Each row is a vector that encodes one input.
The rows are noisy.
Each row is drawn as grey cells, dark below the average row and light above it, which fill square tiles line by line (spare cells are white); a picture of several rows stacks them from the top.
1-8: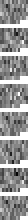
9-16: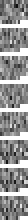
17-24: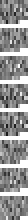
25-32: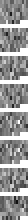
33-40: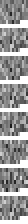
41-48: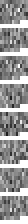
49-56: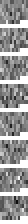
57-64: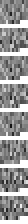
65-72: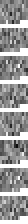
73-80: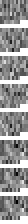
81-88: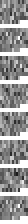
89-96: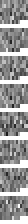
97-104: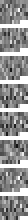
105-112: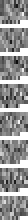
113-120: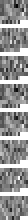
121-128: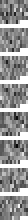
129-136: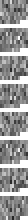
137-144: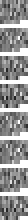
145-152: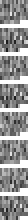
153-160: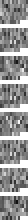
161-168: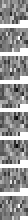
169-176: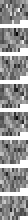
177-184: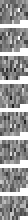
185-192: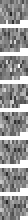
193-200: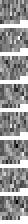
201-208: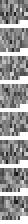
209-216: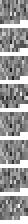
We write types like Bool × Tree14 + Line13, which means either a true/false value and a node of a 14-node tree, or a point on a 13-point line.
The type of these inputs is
Line7.
